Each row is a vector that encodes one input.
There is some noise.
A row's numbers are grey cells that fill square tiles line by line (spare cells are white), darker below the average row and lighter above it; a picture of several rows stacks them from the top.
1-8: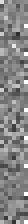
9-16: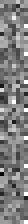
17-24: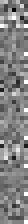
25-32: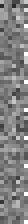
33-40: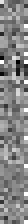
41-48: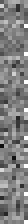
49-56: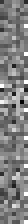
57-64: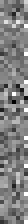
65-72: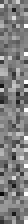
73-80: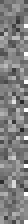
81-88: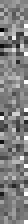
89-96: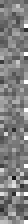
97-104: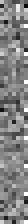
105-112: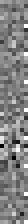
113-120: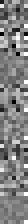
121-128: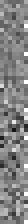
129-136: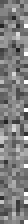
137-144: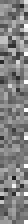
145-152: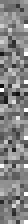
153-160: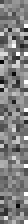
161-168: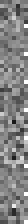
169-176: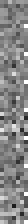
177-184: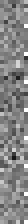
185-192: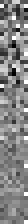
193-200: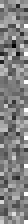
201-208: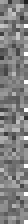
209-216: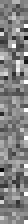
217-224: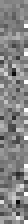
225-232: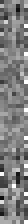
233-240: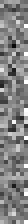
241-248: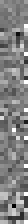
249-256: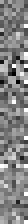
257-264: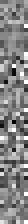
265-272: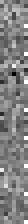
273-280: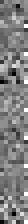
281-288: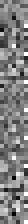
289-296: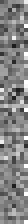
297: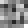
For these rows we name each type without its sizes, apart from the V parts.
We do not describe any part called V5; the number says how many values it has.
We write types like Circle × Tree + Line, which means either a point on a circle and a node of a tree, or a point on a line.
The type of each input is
(Bool × Bool × Bool × Bool × Bool + V5) × Line.
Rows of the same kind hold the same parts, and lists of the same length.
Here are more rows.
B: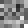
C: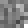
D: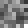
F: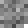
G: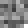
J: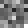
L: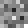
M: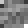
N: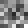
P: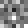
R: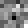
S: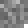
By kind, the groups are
B, C, D, G, L, M, N, P, S
F, J, R

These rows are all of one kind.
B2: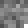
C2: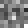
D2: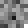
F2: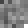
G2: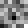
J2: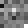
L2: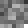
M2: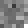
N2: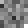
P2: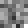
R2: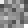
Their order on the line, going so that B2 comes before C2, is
R2, G2, P2, M2, F2, D2, N2, B2, C2, L2, J2.
